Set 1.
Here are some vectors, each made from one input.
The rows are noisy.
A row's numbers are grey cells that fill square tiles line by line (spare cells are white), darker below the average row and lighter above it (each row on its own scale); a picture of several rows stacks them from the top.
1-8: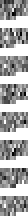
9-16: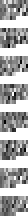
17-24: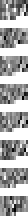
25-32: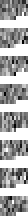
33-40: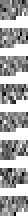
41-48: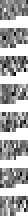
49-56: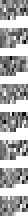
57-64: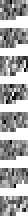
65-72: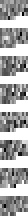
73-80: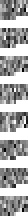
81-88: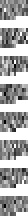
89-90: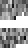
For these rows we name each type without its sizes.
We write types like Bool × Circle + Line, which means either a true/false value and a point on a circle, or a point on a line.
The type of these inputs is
Line × Line.
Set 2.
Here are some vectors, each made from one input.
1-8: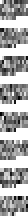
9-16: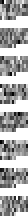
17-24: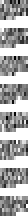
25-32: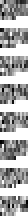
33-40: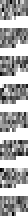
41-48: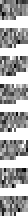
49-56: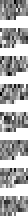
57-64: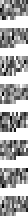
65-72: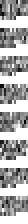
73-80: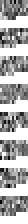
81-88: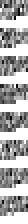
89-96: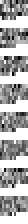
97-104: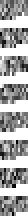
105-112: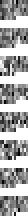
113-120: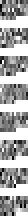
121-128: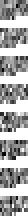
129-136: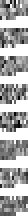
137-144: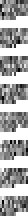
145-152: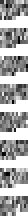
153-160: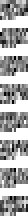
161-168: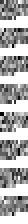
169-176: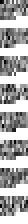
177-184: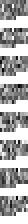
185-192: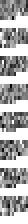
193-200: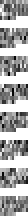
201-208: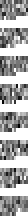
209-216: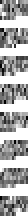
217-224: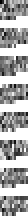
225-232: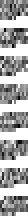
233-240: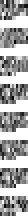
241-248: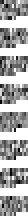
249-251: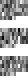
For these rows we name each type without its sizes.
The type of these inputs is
Line.
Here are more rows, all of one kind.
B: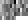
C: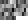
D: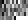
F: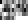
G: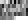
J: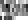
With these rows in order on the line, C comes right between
B and J.
